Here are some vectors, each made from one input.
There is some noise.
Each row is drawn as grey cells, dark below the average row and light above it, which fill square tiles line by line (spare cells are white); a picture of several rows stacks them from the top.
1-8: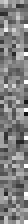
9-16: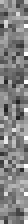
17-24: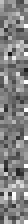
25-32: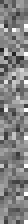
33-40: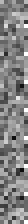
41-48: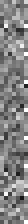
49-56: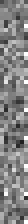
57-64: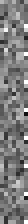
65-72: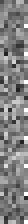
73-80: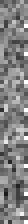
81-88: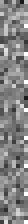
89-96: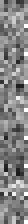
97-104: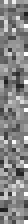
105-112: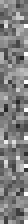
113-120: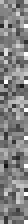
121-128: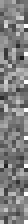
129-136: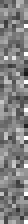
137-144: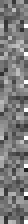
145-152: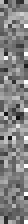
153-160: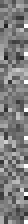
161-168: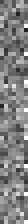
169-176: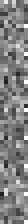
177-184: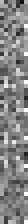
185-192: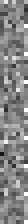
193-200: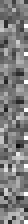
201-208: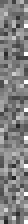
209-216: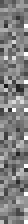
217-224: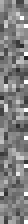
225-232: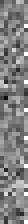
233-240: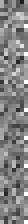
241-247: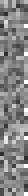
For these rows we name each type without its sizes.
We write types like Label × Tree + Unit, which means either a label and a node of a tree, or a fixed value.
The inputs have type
(Bool × Bool × Bool × Bool + Unit) × Circle × (Line × Line + Unit).
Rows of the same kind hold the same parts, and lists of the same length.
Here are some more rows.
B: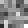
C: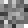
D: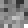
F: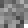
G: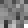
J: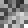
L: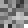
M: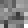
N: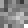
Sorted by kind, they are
B, L
C, D, J, N
F
G, M

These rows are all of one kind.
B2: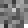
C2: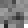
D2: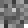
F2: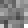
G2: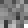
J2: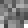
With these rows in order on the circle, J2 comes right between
D2 and F2.
